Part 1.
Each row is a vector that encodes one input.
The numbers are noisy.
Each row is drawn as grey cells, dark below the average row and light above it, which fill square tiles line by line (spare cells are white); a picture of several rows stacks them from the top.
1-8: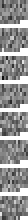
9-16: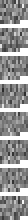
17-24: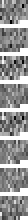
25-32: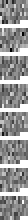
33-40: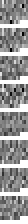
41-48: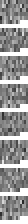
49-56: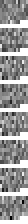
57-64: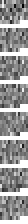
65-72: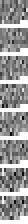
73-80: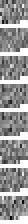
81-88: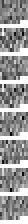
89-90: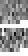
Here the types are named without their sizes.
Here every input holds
a point on a line.
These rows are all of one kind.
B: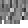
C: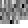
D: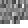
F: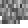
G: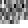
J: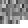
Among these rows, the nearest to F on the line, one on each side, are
B and D.
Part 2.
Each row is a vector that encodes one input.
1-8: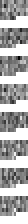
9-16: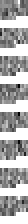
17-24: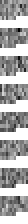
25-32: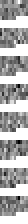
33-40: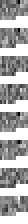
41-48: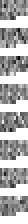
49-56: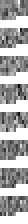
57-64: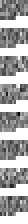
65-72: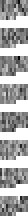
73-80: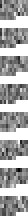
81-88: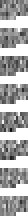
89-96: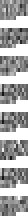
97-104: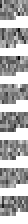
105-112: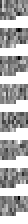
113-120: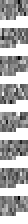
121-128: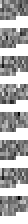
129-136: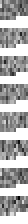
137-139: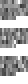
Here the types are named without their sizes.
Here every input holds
five true/false values.
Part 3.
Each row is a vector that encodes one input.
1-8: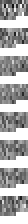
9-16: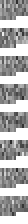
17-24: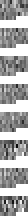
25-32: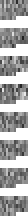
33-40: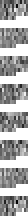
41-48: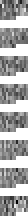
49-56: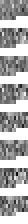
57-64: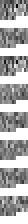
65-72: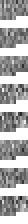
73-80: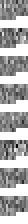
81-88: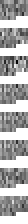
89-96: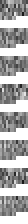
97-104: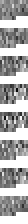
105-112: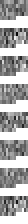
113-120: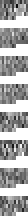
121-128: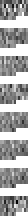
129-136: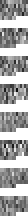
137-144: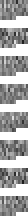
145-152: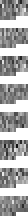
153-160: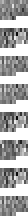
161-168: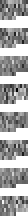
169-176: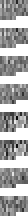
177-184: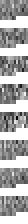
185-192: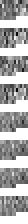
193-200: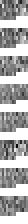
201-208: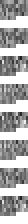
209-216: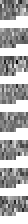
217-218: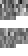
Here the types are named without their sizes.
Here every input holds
a point on a line.
